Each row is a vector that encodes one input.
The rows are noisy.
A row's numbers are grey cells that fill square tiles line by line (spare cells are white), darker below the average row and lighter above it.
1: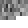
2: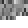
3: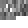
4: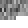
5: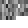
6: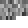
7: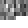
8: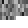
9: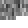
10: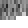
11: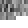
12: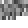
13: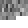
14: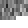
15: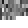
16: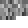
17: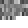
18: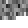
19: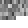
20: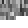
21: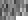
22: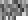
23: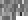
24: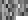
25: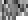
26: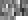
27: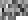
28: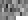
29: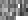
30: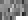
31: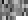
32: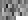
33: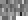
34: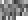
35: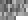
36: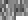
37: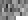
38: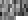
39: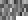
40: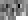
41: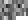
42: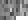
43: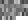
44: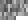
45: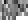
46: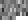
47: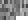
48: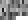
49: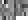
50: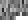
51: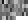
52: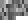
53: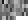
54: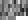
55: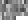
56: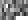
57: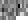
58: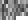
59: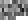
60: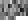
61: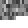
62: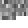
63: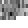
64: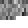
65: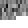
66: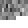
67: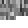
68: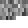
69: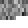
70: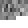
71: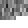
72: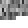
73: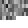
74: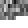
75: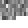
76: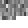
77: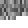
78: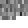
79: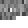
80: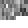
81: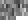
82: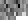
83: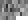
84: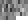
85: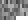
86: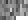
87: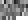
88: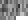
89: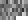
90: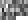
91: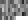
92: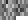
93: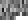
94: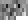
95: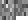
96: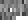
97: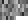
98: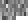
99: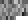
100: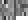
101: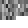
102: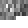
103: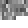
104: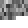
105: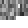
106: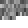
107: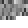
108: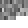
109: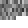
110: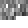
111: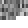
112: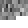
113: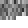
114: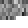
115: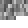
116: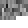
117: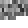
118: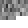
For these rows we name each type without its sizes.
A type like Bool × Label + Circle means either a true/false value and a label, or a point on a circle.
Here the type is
Bool × Bool × Bool × Bool × Line.
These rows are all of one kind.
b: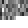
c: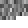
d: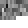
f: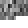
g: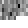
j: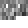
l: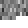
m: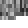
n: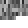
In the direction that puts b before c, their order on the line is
j, b, m, d, c, l, f, n, g.
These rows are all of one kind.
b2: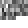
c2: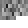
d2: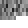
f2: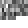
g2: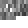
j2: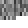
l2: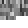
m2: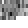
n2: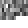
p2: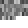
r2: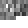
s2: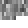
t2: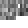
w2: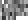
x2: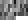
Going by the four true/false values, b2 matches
f2, g2, n2 and r2.
